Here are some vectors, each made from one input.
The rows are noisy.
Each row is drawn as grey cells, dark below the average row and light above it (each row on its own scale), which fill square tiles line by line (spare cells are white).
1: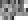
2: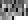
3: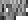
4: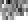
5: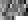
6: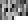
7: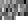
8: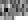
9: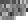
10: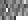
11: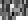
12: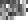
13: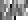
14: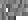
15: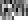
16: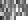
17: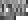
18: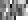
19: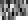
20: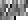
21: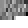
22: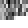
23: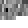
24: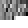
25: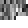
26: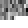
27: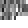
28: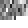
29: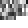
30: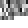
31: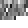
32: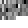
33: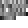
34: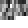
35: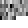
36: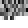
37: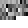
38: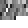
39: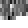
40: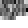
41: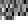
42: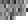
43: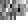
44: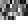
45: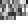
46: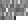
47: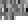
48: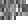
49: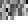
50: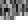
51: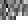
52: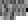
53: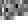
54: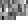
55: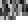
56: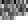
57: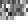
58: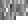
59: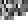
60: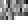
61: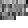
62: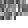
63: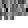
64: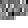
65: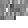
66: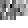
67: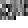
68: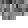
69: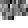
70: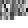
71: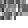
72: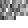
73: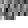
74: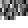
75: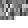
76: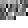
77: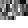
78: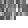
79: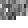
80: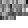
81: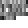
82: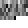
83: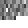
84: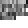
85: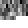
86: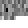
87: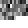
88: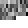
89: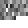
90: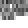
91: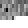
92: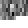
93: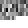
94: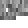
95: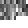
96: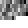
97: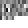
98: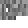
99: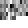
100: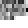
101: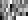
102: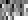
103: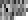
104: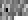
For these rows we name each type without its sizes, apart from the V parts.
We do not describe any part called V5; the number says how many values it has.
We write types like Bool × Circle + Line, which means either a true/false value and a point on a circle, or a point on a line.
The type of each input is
List(Bool × V5).
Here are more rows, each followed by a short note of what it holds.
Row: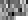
a list of two items
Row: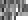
the empty list
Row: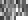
the empty list
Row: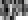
a list of two items
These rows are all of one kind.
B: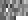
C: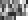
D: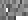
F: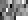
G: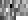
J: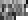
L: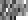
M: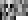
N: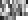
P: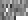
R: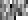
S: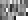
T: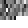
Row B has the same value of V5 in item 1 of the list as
G, L, M and T.
